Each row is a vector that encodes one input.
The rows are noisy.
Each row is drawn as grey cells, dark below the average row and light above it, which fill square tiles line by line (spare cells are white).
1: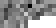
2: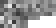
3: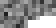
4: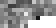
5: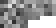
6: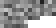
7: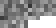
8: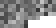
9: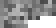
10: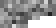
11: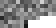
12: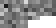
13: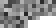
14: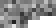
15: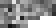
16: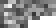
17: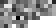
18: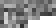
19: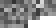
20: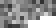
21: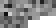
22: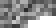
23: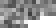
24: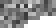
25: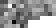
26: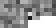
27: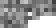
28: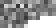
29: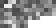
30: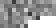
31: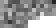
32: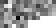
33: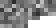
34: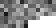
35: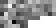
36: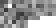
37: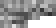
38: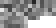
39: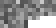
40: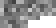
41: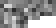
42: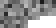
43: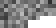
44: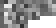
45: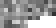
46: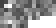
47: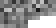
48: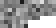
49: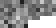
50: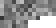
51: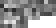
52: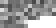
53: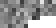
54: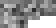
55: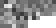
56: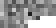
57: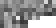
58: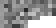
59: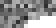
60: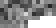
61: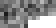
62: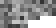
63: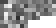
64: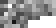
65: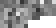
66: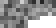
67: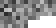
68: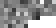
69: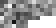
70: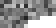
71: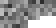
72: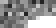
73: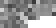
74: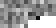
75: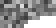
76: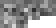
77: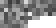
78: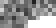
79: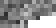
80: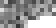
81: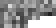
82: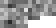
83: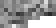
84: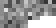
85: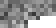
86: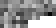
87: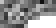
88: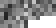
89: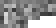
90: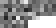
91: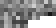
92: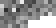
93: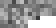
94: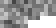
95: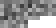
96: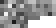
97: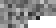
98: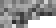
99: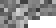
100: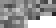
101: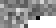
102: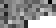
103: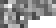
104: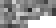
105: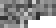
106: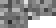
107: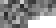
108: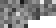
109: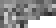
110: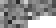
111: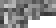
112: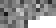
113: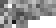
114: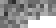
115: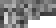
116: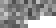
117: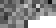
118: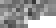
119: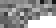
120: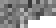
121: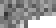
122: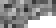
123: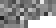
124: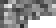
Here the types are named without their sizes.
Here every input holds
either three true/false values, or a list of points on a line.
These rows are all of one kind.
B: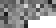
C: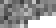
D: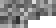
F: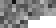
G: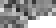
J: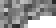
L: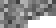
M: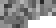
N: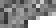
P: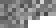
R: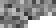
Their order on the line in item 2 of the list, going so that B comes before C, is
B, C, N, F, L, J, P, M, D, R, G.
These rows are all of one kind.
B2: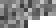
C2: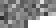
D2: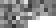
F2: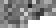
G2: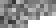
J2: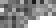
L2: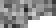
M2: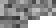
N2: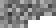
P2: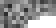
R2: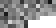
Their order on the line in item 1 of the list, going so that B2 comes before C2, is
D2, L2, P2, M2, J2, G2, N2, F2, B2, C2, R2.
